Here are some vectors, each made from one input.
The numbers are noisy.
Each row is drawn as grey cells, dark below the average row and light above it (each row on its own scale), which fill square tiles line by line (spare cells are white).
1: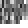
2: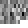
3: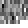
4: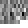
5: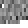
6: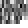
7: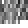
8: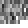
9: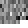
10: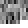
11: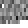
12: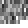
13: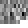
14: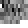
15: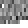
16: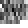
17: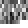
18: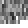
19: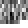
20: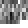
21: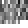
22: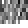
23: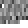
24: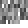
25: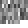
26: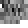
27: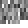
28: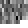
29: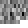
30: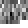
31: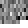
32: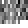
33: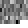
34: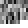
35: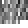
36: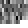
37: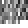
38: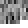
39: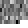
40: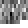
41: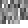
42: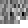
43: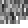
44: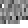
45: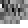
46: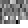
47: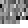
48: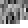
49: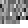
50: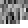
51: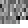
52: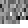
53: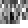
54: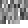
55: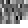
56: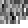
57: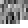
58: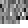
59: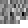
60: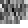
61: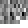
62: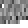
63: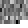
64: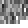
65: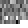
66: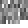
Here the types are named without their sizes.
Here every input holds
either a point on a line, or three true/false values.
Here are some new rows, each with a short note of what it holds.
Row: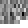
three true/false values
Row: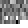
a point on a line
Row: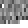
three true/false values
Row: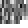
a point on a line
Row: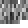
three true/false values
